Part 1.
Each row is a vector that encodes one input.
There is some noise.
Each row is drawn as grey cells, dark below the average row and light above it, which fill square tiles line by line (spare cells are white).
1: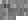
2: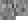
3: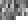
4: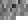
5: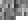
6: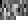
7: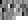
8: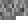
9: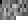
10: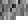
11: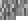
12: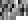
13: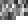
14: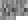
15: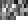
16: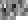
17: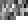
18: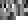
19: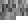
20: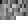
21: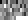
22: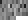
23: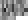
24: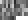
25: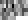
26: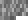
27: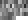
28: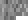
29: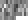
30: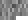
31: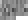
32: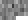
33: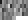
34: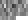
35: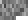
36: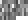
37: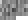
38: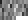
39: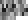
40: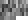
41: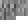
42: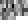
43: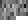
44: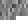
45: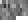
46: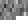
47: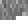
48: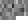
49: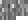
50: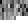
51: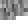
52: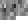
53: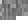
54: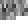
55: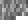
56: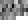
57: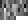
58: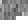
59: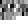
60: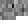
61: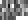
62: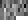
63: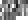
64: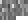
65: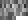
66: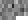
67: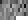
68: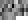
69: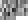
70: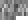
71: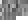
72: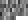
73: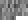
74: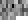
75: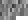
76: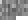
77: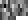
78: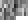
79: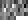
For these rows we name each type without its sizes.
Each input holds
either a point on a circle, or a point on a line.
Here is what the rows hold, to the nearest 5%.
About 75% of them hold a point on a circle. The rest hold a point on a line.
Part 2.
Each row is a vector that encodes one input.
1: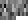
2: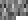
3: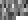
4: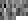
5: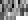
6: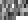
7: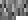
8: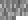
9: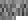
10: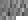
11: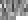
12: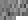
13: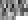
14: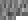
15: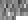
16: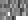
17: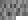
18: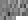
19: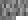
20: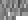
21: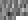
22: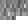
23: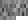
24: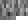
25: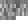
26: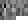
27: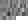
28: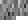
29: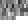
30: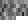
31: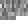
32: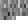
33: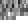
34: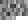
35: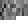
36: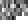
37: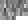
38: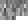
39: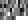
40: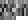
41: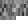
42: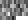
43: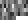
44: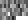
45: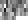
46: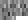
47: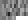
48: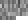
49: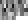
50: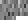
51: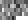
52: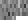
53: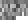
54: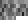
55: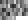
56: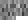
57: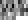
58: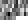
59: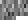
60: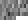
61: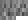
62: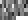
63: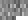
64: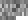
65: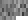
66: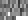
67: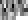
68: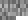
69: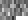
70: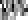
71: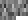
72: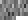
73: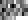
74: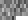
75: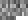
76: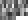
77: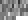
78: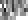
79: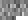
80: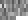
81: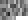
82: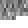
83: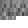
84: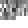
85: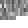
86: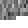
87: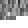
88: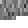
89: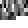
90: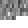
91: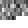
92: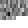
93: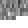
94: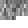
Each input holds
either a point on a 5-point line, or a point on a 7-point line.
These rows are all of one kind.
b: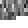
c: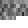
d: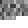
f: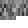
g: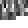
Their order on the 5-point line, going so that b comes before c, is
b, f, c, d, g.
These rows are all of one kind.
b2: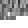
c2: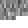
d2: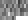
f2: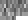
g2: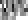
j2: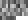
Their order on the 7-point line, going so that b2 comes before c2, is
j2, b2, g2, c2, f2, d2.
